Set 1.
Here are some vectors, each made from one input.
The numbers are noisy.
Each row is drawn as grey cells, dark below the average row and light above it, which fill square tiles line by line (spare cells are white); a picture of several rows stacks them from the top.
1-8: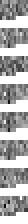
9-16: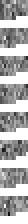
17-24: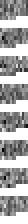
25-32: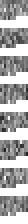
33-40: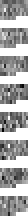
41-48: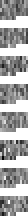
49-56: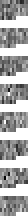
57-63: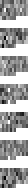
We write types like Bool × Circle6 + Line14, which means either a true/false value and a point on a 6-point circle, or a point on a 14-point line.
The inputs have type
(Bool × Bool × Bool × Bool + Unit) × Label7.
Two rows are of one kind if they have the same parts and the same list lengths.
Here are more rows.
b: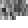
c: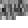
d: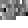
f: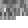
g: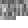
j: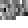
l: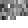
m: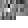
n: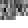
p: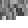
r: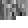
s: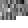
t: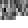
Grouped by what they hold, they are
b, c, d, f, g, j, m, n, p, s, t
l, r

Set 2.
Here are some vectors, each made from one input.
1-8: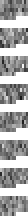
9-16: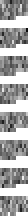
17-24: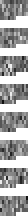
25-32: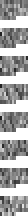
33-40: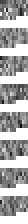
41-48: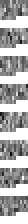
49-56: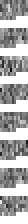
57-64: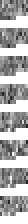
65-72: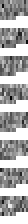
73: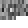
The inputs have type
(Bool × Bool × Bool + Unit) × Label10.
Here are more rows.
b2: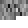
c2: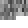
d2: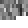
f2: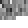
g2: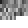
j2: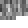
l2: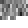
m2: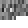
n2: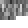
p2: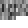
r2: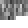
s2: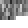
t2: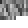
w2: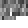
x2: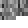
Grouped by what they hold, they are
b2, d2, f2, g2, l2, m2, p2, t2, w2, x2
c2, j2, n2, r2, s2

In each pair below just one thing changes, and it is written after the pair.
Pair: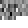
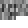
one of the three true/false values
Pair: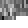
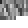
one of the three true/false values
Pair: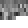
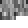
the label
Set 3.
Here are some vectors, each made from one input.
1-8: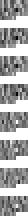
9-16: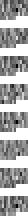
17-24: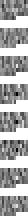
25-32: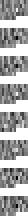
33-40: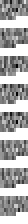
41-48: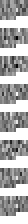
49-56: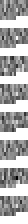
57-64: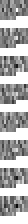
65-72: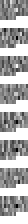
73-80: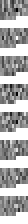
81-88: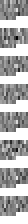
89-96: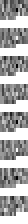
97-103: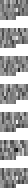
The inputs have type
Line10 + Line13.
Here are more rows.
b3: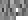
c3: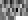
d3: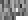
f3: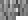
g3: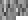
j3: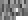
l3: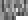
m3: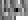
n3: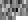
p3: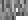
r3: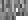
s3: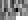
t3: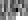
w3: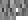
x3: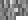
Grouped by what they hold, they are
b3, d3, f3, g3, j3, l3, p3, r3, w3, x3
c3, m3, n3, s3, t3

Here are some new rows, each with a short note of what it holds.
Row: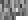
a point on a 13-point line
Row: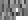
a point on a 13-point line
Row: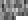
a point on a 13-point line
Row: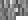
a point on a 13-point line
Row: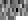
a point on a 10-point line
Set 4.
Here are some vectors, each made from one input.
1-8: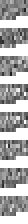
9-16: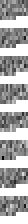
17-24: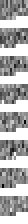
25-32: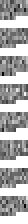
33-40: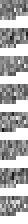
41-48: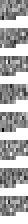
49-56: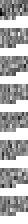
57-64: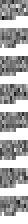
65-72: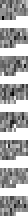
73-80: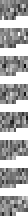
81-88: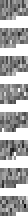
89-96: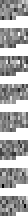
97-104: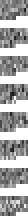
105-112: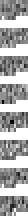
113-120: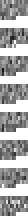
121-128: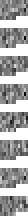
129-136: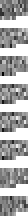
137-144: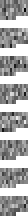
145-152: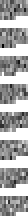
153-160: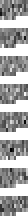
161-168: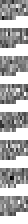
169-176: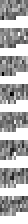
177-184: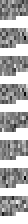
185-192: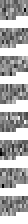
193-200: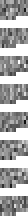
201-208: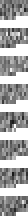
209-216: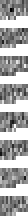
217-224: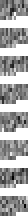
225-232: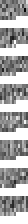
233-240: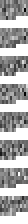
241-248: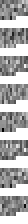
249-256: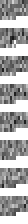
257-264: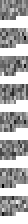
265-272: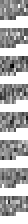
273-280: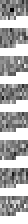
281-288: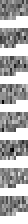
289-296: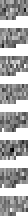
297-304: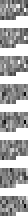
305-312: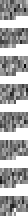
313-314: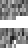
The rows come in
2 kinds.
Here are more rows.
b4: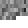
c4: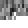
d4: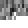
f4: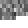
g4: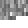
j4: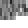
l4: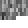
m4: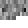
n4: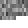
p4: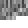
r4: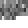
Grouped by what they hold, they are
b4, f4, g4, l4, m4, n4, r4
c4, d4, j4, p4

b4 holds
a point on an 8-point line and four true/false values.
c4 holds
a point on an 8-point line.
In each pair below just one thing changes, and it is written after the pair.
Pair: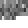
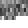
one of the four true/false values
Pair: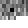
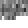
the place on the 8-point line
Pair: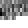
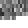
one of the four true/false values
